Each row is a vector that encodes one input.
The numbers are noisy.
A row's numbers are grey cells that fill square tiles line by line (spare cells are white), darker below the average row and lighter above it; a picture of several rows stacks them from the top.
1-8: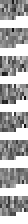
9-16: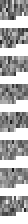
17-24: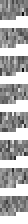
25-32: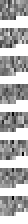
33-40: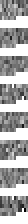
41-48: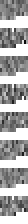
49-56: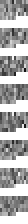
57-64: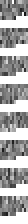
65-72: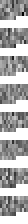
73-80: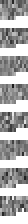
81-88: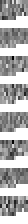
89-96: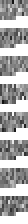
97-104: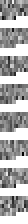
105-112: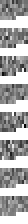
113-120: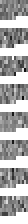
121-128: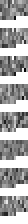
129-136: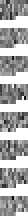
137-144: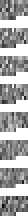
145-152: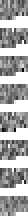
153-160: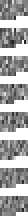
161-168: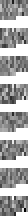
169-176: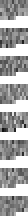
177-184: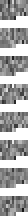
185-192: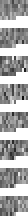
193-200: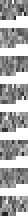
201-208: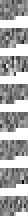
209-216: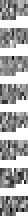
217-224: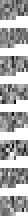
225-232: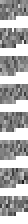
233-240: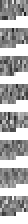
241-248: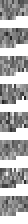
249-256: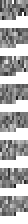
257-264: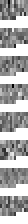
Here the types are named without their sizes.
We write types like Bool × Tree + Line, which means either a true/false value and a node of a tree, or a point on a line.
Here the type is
Line + Tree.
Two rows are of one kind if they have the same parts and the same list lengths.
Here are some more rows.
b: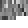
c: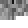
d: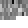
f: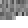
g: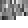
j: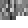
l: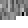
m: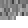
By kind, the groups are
b, g, j
c, d, f, l, m

